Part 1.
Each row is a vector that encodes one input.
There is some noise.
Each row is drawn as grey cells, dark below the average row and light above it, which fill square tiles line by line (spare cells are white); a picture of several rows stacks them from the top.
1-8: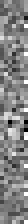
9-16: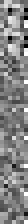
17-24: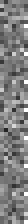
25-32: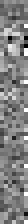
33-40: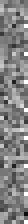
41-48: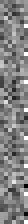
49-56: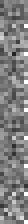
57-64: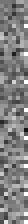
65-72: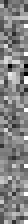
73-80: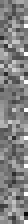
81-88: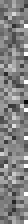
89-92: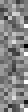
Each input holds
a list of up to two points on an 8-point line.
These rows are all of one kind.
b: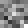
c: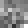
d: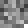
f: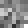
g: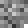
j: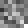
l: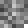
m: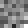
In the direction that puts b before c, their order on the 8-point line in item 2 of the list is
d, j, m, l, b, g, c, f.
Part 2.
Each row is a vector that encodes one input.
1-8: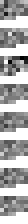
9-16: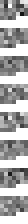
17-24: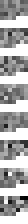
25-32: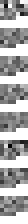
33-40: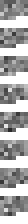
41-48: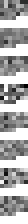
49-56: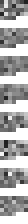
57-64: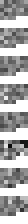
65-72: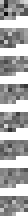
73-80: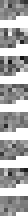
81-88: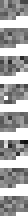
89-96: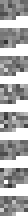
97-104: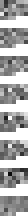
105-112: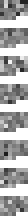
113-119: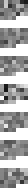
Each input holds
a true/false value, together with either a point on an 11-point circle, or a fixed value.
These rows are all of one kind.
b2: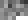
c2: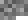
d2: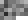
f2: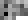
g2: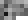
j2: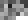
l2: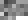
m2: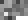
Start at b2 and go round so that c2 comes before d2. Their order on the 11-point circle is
b2, l2, j2, m2, c2, d2, g2, f2.
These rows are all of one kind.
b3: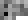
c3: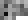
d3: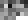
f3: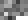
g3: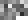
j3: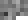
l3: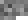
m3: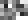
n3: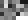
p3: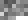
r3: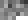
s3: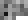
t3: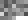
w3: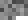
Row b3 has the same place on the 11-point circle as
c3, j3, n3 and s3.
